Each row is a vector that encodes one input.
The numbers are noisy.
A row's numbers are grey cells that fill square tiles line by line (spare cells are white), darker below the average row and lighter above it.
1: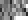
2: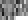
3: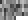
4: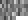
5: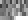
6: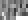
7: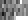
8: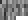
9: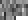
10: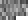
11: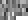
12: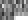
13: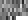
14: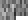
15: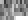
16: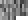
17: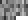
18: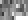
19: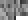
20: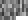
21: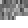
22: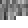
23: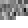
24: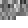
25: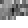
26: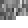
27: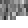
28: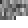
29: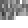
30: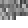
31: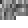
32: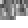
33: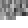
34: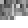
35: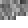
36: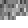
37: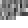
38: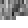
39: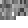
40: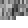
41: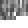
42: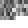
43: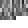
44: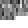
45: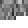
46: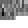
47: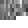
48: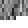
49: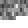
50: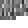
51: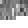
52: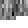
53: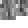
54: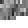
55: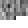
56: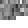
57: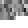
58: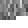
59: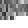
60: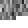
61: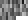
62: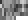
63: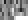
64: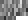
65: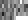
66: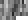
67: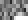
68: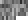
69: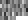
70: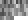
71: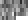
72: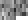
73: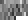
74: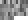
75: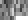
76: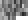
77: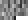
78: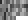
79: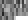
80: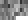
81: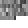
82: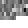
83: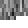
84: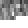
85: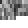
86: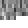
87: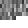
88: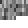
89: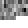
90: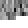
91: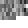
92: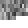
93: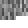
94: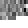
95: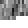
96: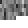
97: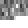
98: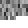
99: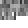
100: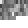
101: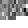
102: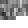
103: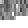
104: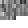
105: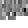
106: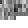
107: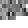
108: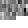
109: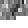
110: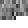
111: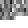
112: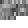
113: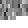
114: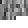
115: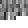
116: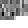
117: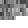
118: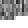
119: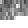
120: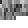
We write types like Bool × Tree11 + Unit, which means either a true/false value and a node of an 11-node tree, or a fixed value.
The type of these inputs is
(Bool × Line4 + Line5) × Line5.
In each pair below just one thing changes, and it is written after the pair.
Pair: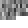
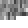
the place on the 4-point line
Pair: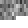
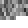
the true/false value
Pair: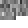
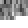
the place on the 5-point line
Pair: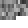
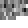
the true/false value
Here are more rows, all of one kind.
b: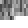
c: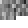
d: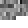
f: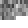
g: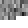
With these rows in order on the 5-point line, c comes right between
d and g.
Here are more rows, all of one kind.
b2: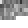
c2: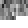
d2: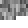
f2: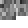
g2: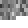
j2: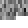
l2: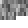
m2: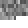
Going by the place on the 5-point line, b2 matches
c2 and g2.
